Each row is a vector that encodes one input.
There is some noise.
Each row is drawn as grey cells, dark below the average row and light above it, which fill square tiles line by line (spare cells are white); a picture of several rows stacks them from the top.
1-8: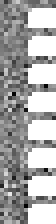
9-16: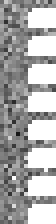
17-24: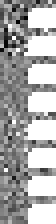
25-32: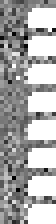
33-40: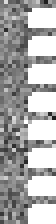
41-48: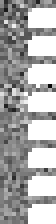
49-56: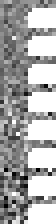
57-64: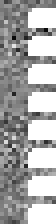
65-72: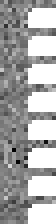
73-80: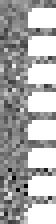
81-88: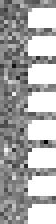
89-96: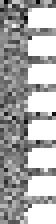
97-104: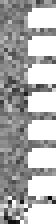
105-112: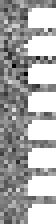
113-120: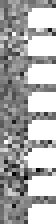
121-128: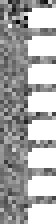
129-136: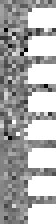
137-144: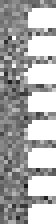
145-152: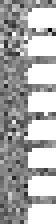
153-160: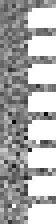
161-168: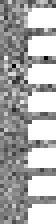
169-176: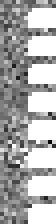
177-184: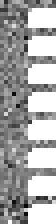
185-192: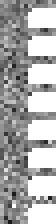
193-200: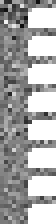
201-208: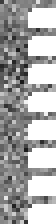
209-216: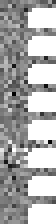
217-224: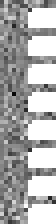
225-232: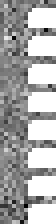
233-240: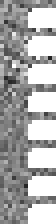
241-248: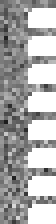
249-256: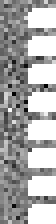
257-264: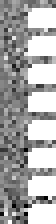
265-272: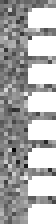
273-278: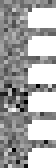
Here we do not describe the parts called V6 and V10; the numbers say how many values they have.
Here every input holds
a node of a 9-node tree, together with either a true/false value and a value of V10, or a value of V6.
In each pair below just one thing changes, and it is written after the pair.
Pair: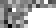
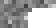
the true/false value
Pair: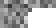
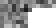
the value of V10
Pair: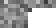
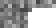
the true/false value
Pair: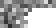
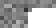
the true/false value
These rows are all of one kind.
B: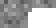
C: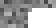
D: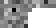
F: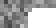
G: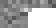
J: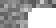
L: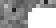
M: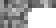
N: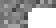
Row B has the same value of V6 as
C and F.
